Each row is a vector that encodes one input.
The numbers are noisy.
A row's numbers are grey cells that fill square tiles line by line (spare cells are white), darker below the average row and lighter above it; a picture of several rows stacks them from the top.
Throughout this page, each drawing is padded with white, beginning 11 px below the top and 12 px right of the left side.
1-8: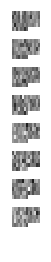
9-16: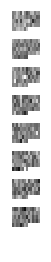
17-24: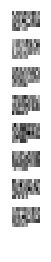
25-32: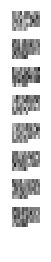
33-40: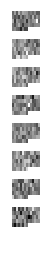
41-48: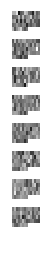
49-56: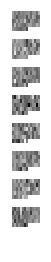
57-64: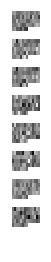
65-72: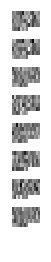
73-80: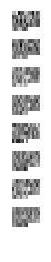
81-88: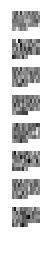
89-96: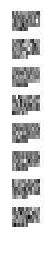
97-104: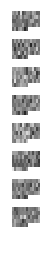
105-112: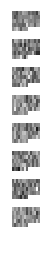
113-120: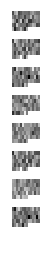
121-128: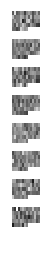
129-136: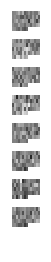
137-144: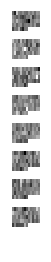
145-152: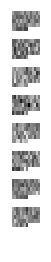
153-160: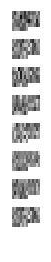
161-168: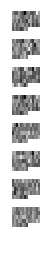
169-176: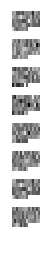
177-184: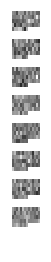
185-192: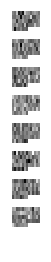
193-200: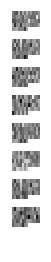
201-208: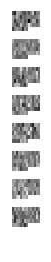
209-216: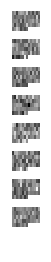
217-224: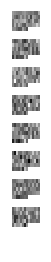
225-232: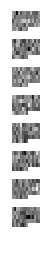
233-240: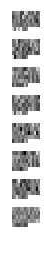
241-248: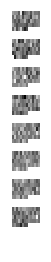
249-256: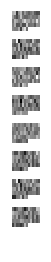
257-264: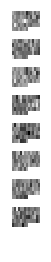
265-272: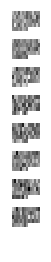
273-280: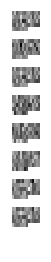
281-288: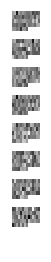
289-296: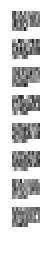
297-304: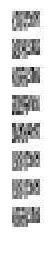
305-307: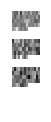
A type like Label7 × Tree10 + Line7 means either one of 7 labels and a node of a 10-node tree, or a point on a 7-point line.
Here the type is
(Bool × Bool × Bool + Label7) × Line8 + Line9 × (Tree8 + Unit).
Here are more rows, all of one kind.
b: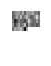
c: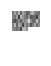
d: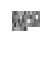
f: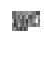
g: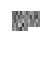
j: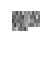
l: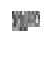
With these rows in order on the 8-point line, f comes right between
d and j.
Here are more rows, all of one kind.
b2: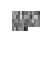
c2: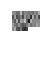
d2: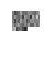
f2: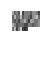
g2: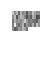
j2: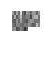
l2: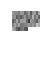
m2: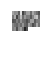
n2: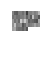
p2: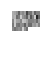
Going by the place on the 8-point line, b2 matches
f2 and m2.
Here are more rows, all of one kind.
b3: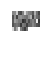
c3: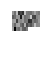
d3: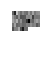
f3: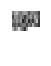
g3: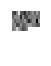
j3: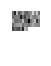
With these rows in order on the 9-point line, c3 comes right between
b3 and j3.
